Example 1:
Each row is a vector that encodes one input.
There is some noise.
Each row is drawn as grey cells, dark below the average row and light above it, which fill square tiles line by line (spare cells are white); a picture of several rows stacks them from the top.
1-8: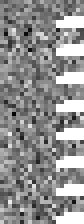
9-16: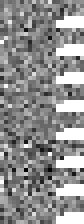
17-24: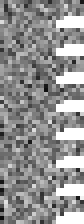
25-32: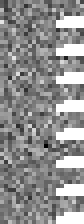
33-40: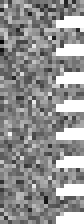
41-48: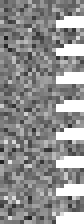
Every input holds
one of 7 labels.
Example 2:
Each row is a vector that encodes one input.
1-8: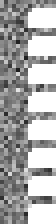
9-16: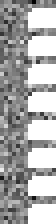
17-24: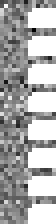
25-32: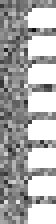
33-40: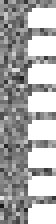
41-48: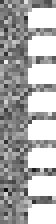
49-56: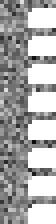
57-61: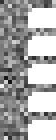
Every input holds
one of 7 labels.
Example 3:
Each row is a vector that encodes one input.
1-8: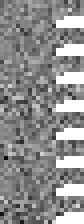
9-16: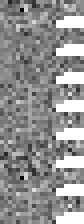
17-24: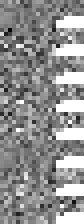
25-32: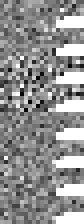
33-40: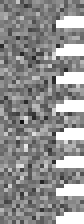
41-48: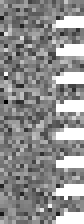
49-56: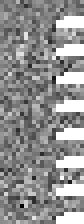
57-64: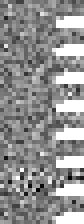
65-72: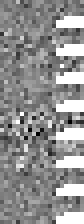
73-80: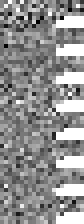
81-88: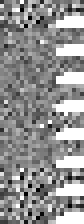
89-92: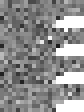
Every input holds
either a fixed value, or a node of a 12-node tree.
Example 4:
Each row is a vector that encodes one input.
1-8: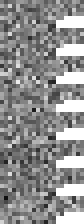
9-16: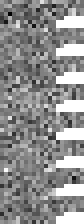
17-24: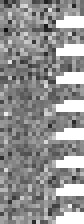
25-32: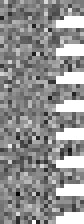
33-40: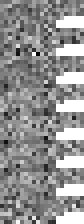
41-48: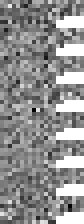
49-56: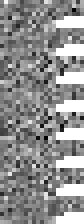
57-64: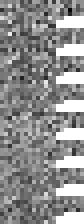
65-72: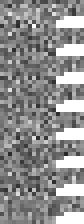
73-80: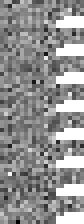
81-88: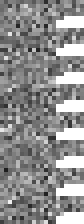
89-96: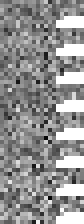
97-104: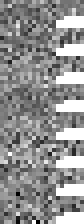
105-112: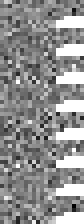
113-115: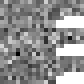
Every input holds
a point on a 15-point line.
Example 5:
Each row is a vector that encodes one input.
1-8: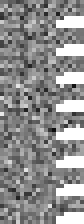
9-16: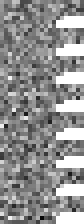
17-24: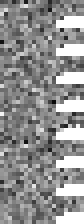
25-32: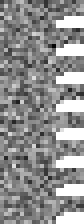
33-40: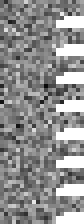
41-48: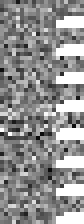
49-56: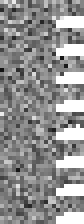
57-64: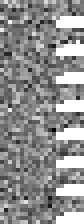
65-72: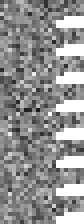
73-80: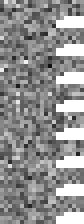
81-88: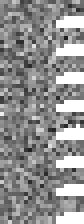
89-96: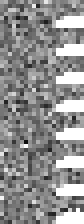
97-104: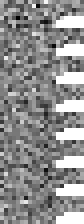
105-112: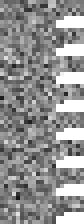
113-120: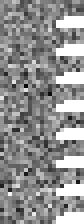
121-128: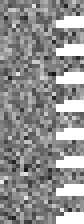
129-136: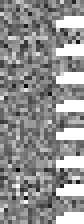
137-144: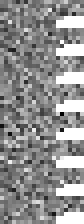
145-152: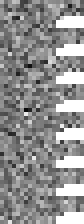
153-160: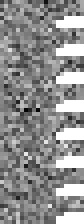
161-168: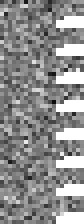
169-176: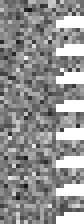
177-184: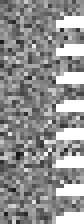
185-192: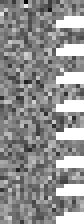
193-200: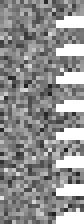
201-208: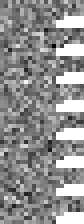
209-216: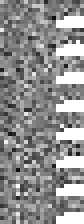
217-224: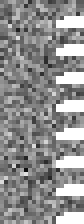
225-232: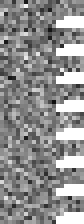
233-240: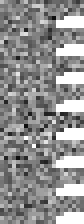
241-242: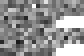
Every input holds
one of 12 labels.
